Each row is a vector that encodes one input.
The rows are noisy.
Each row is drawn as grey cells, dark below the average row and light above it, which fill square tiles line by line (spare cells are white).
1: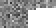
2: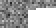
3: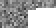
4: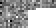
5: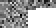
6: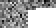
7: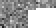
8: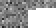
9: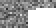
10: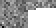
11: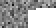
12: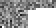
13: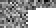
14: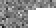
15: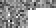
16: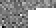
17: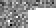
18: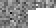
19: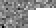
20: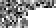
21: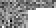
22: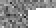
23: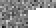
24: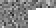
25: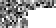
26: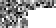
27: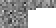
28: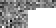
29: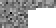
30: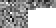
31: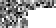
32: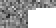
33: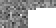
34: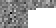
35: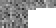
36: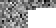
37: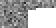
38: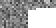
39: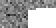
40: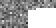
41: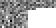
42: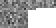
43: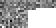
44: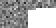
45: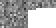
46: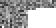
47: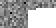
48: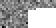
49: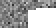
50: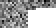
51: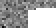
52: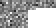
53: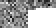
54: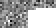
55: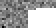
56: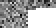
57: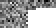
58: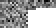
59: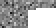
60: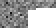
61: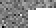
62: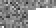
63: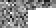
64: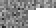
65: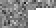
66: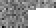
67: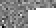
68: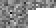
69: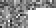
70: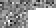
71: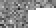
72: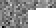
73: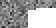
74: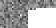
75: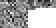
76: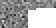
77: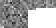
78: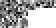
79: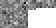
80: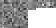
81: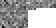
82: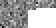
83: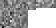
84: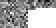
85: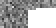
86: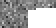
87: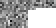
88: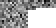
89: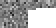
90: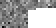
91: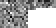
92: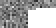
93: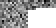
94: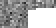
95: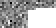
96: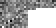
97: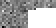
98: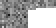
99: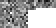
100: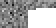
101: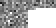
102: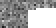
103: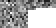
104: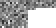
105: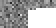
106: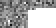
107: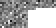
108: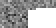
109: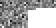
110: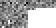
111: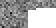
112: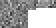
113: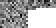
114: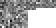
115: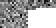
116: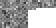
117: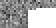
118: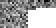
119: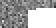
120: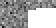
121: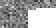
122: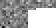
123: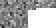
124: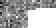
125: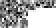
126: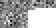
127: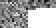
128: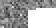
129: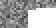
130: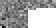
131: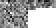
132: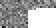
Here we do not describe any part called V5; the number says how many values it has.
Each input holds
a list of up to three items, each a true/false value and a value of V5.
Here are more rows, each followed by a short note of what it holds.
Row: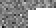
a list of three items
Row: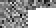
a list of one item
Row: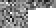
a list of one item
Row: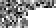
the empty list
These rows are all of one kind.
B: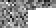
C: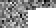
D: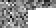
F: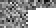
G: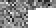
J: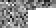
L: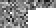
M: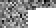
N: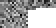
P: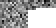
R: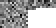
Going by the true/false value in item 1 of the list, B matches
D, G, J and L.
